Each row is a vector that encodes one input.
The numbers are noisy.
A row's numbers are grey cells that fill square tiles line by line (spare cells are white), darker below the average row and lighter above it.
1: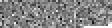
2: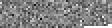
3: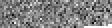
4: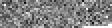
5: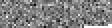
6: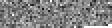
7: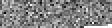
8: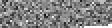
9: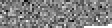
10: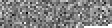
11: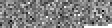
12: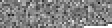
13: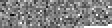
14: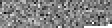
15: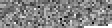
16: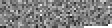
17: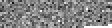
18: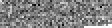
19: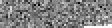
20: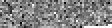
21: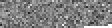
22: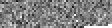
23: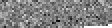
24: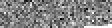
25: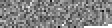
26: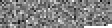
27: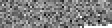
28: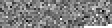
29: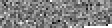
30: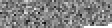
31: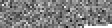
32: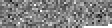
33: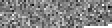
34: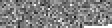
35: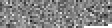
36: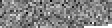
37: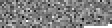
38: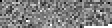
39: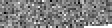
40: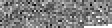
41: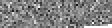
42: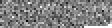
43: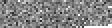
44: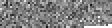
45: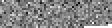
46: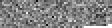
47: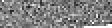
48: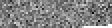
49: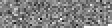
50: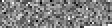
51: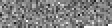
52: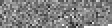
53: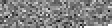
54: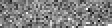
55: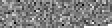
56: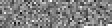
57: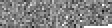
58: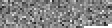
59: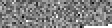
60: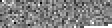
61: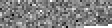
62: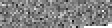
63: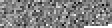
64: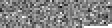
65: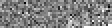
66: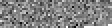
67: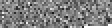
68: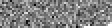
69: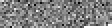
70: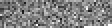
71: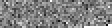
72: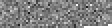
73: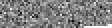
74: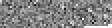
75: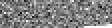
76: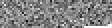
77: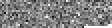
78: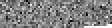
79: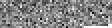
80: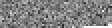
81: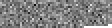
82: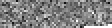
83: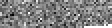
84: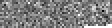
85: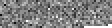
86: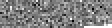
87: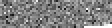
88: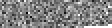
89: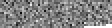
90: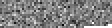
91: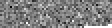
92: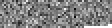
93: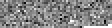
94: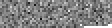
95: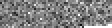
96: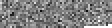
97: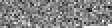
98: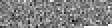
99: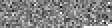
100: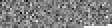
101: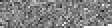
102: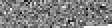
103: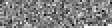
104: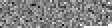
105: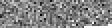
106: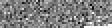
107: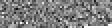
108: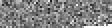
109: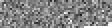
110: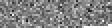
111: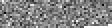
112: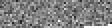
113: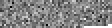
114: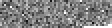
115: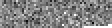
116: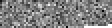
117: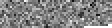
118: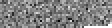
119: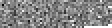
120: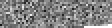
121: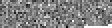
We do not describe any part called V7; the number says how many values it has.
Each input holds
a node of each of two 8-node trees, together with either a point on a 5-point line, or a value of V7.
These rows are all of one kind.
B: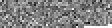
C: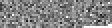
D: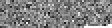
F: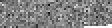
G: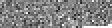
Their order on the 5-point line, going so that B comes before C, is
B, C, G, F, D.
